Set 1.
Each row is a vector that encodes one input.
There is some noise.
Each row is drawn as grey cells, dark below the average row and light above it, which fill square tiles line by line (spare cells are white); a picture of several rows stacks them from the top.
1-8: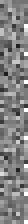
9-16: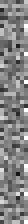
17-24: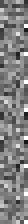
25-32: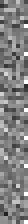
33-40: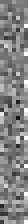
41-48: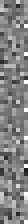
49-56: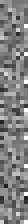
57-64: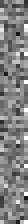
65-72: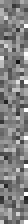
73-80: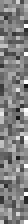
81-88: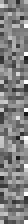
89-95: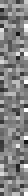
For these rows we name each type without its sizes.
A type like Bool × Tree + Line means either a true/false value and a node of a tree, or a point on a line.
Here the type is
Bool × Bool × Bool × Bool.
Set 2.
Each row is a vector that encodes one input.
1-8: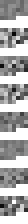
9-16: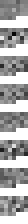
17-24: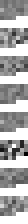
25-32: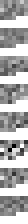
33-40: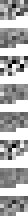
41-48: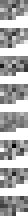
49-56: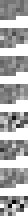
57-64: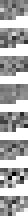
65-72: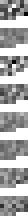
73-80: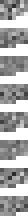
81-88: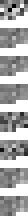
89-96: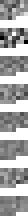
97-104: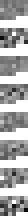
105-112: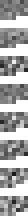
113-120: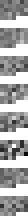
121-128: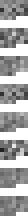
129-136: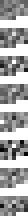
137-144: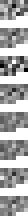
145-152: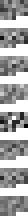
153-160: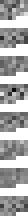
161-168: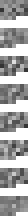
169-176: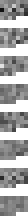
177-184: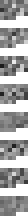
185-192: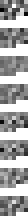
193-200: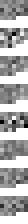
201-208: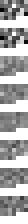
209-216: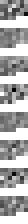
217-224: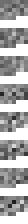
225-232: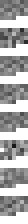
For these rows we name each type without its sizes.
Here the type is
Tree.
